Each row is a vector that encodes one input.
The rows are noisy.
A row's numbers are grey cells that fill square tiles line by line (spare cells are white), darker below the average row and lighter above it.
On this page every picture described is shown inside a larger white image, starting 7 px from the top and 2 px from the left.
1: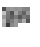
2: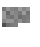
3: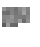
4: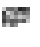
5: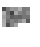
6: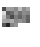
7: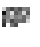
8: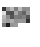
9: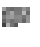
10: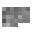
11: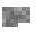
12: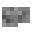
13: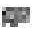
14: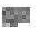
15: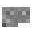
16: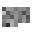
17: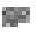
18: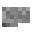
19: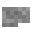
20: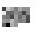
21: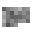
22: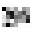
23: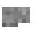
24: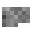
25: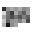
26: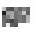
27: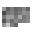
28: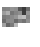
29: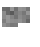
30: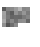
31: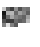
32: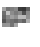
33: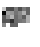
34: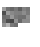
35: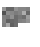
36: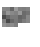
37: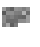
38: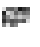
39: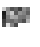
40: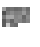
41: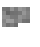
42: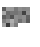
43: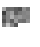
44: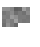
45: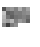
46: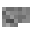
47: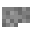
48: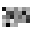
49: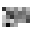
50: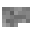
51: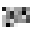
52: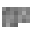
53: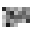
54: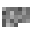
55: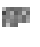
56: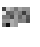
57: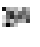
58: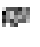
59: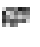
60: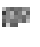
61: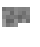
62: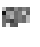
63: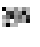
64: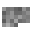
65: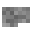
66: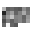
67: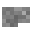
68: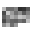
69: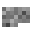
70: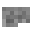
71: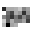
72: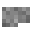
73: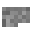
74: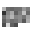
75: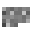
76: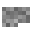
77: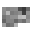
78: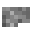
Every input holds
a list of up to two points on a 5-point line.
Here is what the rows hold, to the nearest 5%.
All of them are lists of up to two points on a 5-point line: about 10% are empty, 35% hold one and 55% two.
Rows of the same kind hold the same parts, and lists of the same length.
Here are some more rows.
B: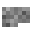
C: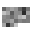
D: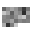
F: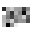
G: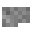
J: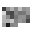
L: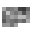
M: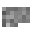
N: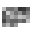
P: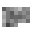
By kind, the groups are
B, G, J, M
C, D, F, L, N
P

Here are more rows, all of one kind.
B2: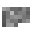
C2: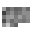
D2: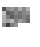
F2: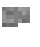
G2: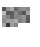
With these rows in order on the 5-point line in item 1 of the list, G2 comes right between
B2 and C2.
